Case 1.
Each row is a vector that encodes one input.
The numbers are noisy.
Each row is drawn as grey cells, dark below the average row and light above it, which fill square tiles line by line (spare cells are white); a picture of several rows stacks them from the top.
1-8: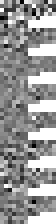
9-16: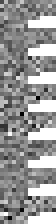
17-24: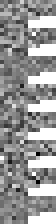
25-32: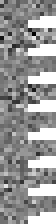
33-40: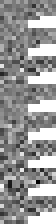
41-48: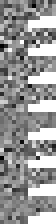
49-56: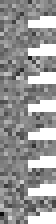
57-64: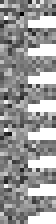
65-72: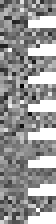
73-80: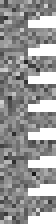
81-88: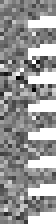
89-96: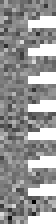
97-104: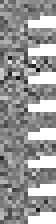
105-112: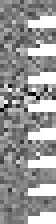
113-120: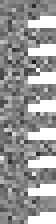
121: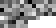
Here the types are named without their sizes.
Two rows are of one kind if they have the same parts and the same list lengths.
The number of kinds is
2.
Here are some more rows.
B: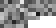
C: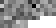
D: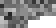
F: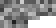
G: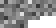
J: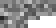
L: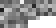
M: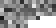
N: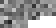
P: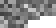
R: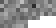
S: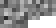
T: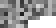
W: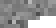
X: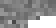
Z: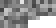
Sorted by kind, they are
B, C, D, F, G, J, L, M, N, P, R, S, W, X, Z
T

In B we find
three true/false values.
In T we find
a fixed value.
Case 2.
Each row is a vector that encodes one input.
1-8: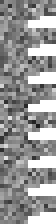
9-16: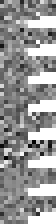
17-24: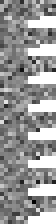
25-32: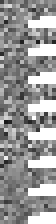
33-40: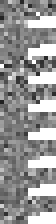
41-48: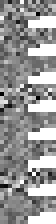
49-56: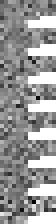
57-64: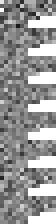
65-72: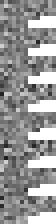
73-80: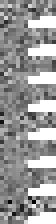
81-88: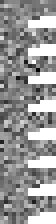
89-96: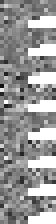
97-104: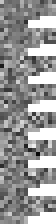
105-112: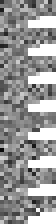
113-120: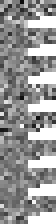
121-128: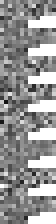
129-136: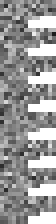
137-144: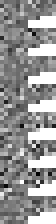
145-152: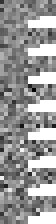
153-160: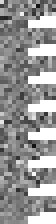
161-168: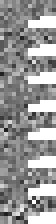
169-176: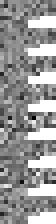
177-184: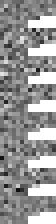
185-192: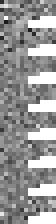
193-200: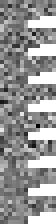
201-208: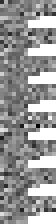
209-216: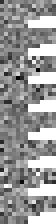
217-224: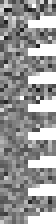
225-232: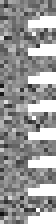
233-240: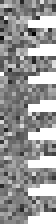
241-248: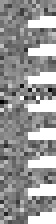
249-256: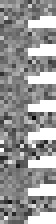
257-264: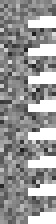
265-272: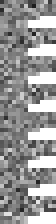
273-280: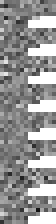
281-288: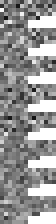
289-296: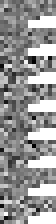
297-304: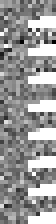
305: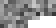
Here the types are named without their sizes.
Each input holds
three true/false values.
